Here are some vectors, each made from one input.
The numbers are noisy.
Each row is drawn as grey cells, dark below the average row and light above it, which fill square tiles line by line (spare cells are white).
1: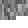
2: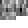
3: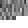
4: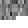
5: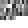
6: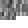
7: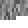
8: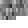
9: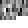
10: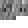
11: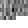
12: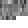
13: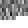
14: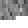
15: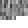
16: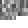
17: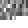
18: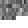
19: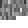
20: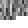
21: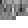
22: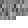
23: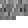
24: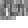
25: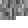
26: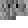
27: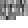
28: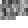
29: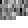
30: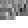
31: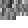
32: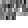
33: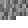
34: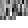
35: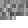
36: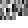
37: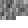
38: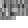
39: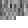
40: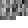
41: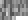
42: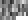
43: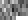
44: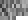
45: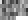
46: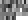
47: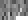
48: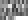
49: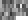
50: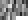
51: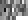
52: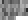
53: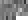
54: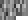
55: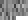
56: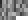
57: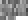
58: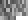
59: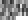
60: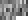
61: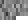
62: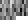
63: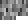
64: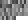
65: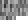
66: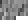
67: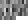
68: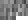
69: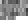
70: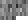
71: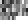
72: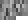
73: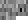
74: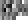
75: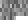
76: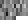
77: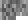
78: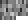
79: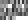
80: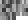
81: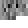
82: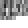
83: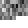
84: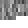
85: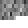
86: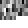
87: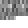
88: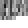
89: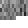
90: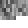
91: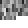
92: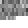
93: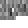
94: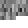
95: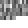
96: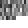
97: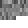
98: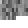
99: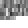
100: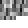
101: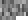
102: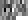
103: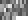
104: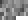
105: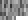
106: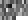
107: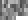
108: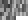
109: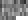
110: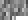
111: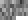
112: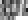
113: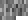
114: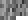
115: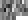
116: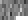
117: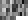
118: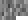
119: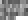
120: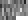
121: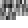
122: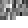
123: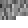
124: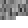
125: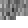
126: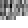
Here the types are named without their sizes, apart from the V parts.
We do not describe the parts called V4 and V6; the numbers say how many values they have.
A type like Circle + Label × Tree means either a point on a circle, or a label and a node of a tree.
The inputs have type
(Bool × Circle + V4) × V6.
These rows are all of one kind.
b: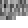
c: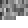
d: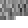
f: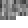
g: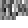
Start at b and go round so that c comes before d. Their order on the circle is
b, c, g, d, f.
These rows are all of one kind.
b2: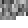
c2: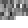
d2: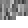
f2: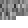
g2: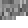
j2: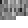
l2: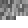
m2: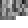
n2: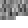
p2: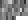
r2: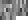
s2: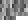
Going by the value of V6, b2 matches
c2, g2, l2 and r2.
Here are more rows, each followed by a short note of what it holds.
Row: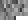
a point on a circle, a true/false value and a value of V6
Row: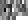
a point on a circle, a true/false value and a value of V6
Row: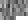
a value of V4 and a value of V6
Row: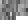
a value of V4 and a value of V6
